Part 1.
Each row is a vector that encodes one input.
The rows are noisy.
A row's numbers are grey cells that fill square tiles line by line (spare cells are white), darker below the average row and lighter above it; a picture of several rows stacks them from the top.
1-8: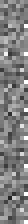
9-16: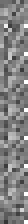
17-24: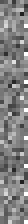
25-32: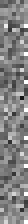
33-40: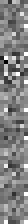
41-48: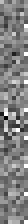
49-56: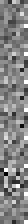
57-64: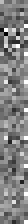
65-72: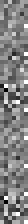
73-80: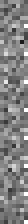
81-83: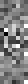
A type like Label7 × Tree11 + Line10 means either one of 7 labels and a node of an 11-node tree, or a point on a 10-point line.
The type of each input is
Bool × Bool × Bool + Unit.
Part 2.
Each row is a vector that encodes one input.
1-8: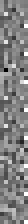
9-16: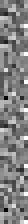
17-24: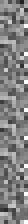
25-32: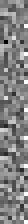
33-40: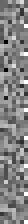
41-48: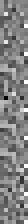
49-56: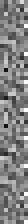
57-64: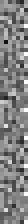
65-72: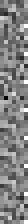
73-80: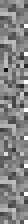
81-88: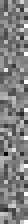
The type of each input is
Bool × Bool × Bool.
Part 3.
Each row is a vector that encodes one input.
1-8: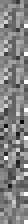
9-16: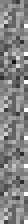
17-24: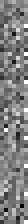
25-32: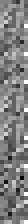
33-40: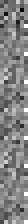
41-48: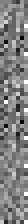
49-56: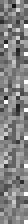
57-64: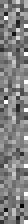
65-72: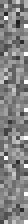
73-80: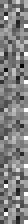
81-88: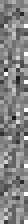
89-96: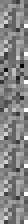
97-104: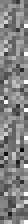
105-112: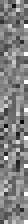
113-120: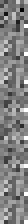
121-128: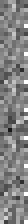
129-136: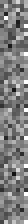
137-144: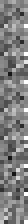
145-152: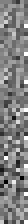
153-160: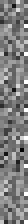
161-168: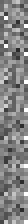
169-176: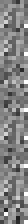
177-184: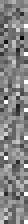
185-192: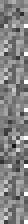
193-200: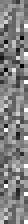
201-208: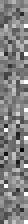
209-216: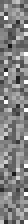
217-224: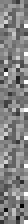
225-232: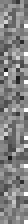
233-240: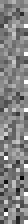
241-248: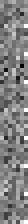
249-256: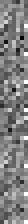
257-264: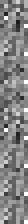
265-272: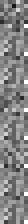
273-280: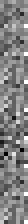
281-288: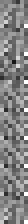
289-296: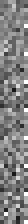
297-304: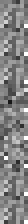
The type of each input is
Line11.
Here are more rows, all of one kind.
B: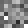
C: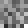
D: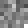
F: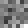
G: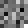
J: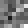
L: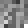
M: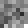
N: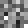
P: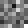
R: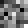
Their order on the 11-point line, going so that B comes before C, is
R, G, N, B, P, J, F, M, D, L, C.
